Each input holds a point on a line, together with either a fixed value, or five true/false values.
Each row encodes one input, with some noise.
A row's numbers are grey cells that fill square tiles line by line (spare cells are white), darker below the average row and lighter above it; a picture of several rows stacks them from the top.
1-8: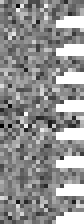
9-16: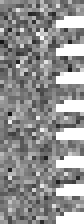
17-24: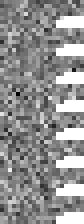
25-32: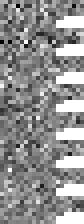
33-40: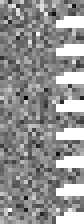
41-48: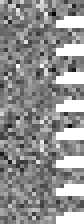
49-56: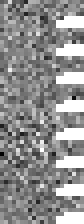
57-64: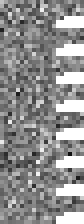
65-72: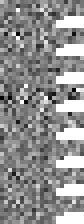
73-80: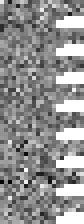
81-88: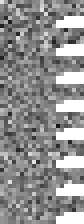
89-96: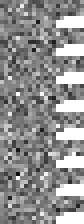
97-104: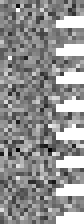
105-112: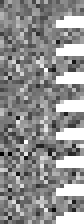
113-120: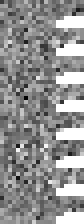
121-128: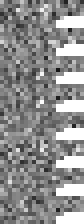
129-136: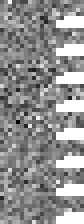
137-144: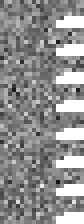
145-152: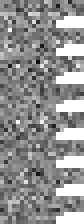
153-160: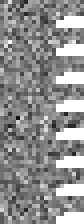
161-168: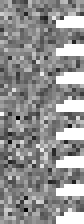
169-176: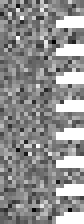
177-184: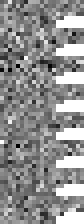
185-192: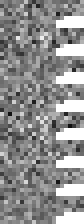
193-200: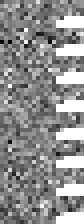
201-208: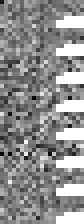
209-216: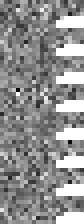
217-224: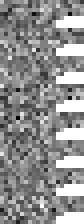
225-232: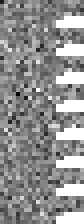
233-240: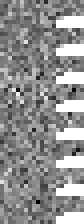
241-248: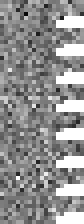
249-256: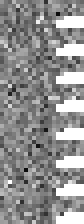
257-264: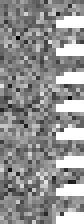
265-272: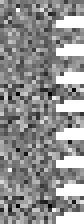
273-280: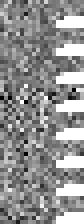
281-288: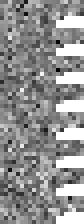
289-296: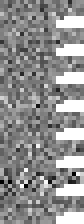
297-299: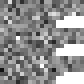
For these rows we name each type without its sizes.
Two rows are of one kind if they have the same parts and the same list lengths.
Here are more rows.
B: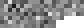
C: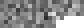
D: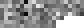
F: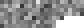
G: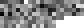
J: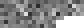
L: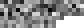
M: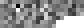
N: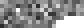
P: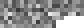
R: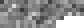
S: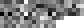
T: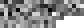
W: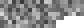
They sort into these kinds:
B, C, D, F, J, M, N, P, R, W
G, L, S, T

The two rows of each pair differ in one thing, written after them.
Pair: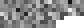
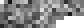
the place on the line
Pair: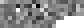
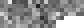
the place on the line
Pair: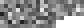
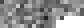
the place on the line
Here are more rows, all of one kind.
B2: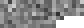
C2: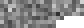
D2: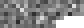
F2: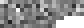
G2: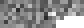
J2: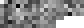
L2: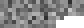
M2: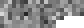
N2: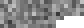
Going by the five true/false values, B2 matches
C2, F2 and N2.
